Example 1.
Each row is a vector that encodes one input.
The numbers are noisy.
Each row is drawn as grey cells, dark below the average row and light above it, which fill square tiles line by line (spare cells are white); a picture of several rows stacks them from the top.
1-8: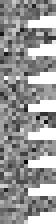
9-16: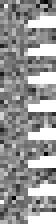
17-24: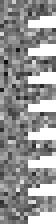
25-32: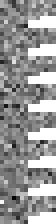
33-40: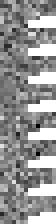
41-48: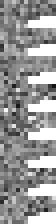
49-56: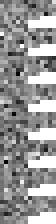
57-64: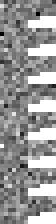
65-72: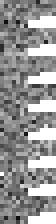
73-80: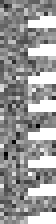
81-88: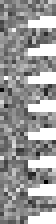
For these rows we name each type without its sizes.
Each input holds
a label, together with either a label, or a node of a tree.
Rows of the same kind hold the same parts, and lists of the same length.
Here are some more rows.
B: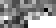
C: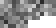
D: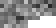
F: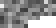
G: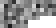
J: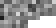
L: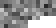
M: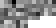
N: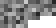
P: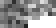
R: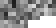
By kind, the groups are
B, C, F, G, M, N, P, R
D, J, L

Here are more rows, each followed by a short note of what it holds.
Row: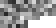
a label and a node of a tree
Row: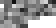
a label and a node of a tree
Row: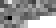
two labels
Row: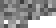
two labels
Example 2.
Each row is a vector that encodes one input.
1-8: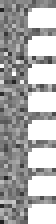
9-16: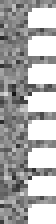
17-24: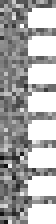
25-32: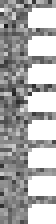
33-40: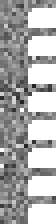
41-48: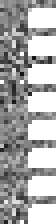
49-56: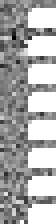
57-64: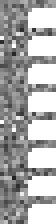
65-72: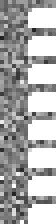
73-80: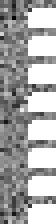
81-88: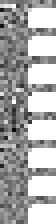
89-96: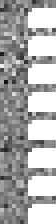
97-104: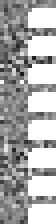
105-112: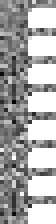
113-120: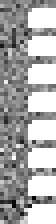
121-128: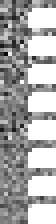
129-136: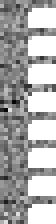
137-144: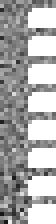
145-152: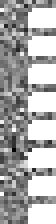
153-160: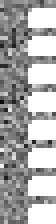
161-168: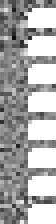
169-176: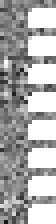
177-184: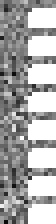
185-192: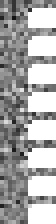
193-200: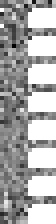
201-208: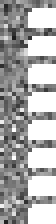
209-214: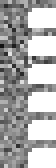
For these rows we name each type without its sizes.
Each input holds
either a point on a line, or a node of a tree and a true/false value.
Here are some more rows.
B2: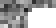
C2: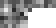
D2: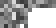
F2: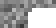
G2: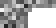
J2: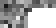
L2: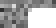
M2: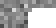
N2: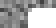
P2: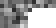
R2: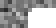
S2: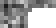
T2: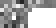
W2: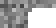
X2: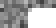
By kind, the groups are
B2, F2, J2, L2, M2, N2, R2, S2, W2, X2
C2, D2, G2, P2, T2

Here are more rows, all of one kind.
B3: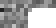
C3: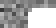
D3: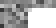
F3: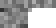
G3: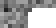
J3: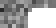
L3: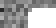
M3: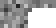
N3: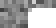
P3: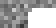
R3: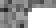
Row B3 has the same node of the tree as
J3 and L3.
